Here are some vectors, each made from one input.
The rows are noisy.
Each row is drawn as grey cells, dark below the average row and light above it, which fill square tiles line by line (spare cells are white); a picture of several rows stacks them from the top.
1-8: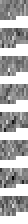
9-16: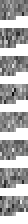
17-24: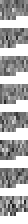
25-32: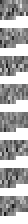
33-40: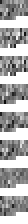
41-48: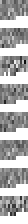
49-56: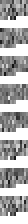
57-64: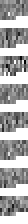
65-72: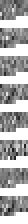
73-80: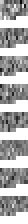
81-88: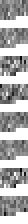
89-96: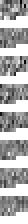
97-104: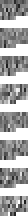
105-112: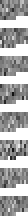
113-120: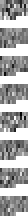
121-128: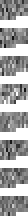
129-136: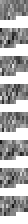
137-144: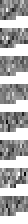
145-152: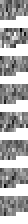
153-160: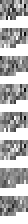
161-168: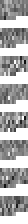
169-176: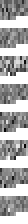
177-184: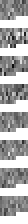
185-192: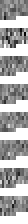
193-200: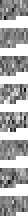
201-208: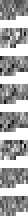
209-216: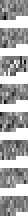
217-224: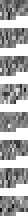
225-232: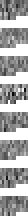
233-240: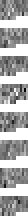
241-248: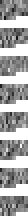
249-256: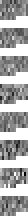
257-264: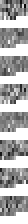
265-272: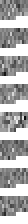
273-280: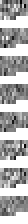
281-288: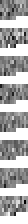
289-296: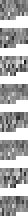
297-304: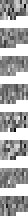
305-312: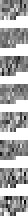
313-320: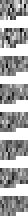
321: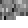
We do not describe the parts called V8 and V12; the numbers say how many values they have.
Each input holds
a point on a 7-point line, together with either a point on a 6-point line and a value of V8, or four true/false values and a value of V12.
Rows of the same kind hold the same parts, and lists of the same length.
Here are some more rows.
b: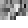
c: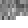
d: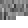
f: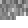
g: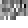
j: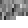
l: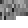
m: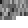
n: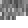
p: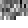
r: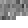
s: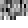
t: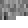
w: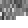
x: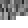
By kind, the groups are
b, g, p, s
c, d, f, j, l, m, n, r, t, w, x

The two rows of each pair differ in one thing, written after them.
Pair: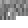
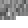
one of the four true/false values
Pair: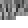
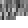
one of the four true/false values
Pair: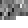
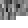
the place on the 7-point line
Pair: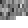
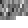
one of the four true/false values
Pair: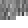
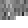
one of the four true/false values
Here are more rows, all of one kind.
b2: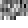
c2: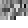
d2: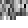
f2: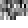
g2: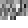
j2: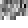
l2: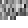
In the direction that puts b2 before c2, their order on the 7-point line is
f2, b2, j2, c2, g2, l2, d2.
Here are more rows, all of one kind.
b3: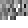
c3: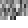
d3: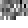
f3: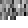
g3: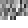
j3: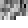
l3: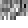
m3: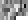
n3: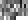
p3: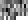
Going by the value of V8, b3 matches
d3 and n3.
